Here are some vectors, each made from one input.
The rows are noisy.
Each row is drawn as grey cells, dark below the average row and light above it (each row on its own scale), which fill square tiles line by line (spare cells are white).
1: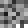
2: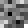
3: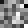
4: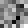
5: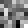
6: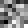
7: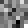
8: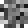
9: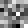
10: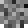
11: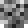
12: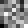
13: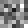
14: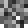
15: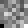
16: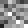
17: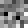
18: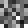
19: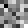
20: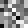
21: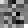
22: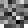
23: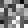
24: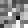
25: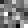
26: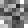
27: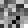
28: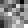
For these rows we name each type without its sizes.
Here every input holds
three true/false values.
